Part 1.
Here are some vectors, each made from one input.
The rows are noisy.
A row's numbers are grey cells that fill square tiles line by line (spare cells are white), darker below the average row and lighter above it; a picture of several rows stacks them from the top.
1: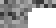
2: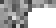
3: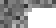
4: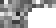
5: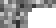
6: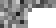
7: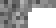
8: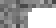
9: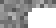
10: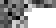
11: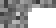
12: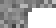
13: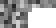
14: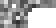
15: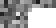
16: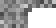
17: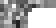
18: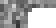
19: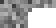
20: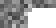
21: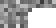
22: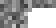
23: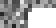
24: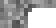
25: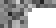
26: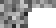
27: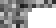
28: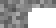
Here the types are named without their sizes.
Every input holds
a point on a line.
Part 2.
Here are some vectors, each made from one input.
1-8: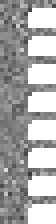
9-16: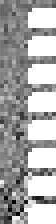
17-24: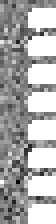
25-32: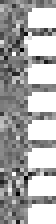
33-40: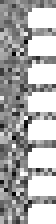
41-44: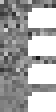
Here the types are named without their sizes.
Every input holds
either a fixed value, or a node of a tree.
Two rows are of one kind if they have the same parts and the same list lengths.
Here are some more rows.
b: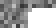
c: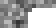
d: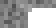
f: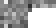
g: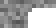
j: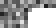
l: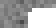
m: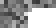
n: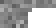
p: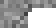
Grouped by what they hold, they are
b, c, d, g, j, l, m, n, p
f

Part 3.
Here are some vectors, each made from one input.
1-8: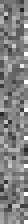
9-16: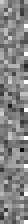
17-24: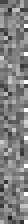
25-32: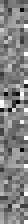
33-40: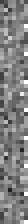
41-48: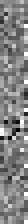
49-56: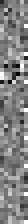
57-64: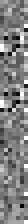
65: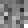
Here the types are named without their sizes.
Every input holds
either a fixed value, or four true/false values.
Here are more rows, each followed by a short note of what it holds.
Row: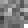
four true/false values
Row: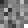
four true/false values
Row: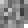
four true/false values
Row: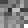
four true/false values
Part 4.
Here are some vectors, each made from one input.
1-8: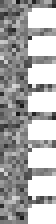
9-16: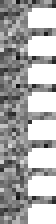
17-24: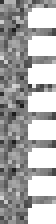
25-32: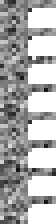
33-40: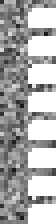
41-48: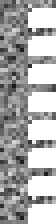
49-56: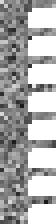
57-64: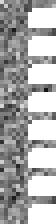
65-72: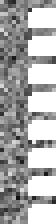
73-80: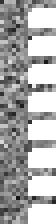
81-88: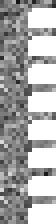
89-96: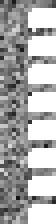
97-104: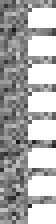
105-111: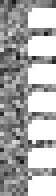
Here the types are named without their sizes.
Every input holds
a point on a line.
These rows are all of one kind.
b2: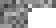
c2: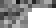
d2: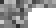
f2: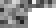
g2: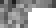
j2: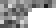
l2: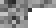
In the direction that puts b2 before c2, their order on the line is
f2, l2, b2, g2, c2, d2, j2.
